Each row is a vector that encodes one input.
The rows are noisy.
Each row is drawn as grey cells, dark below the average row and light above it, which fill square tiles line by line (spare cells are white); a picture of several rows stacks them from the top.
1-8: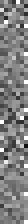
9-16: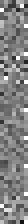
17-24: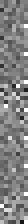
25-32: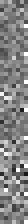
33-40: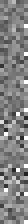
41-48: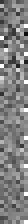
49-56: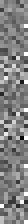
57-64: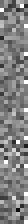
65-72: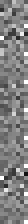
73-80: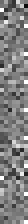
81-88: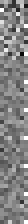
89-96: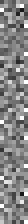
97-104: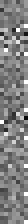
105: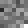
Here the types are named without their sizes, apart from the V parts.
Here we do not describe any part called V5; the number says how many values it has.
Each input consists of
either a point on a circle, or a list of items, each a true/false value and a value of V5.
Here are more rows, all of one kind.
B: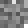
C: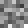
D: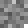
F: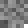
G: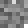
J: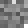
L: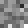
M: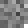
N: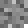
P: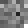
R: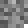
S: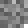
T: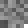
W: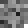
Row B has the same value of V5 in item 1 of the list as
C, G and J.
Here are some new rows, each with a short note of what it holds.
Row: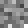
a list of one item
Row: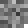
a list of one item
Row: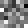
a point on a circle
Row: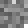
a list of one item
